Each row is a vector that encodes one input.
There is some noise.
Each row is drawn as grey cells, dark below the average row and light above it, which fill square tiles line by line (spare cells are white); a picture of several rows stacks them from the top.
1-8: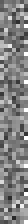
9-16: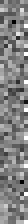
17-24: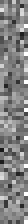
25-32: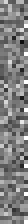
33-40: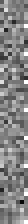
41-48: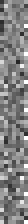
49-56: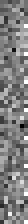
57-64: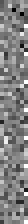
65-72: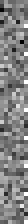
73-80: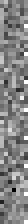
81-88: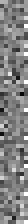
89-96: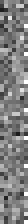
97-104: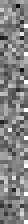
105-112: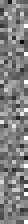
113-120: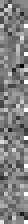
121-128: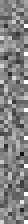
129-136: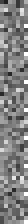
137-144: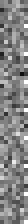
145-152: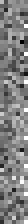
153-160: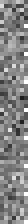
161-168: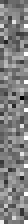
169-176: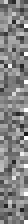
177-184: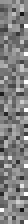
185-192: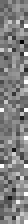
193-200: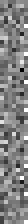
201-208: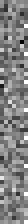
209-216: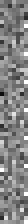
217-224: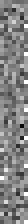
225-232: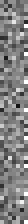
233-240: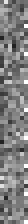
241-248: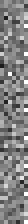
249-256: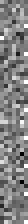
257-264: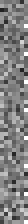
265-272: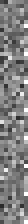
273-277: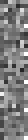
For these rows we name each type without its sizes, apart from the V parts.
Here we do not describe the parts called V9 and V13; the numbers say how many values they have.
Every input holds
a true/false value and a value of V13, together with either a point on a circle, or a value of V9.
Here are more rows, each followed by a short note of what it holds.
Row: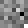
a point on a circle, a true/false value and a value of V13
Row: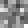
a true/false value, a value of V9 and a value of V13
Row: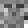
a true/false value, a value of V9 and a value of V13
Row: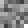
a point on a circle, a true/false value and a value of V13
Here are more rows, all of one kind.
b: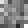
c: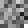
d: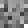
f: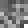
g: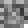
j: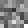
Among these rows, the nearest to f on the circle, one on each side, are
b and j.
